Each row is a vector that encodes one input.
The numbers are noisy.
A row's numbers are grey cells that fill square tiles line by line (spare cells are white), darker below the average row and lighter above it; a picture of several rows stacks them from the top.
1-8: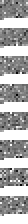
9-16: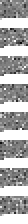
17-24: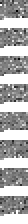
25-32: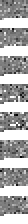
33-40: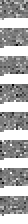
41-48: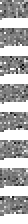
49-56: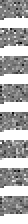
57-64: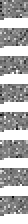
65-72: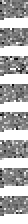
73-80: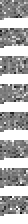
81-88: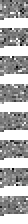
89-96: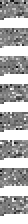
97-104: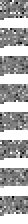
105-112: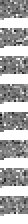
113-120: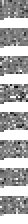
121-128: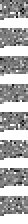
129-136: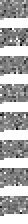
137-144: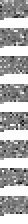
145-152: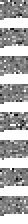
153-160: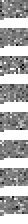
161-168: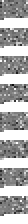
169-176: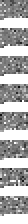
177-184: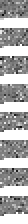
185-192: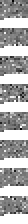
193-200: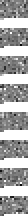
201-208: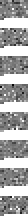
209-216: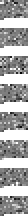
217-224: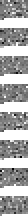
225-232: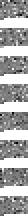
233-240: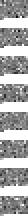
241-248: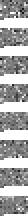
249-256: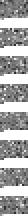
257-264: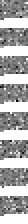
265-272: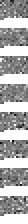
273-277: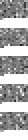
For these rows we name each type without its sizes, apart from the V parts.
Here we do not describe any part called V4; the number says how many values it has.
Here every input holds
a value of V4, together with a list of points on a circle.
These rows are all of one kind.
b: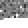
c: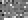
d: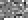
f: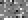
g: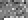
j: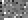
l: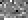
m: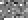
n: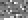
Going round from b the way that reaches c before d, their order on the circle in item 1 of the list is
b, j, c, g, n, l, f, d, m.
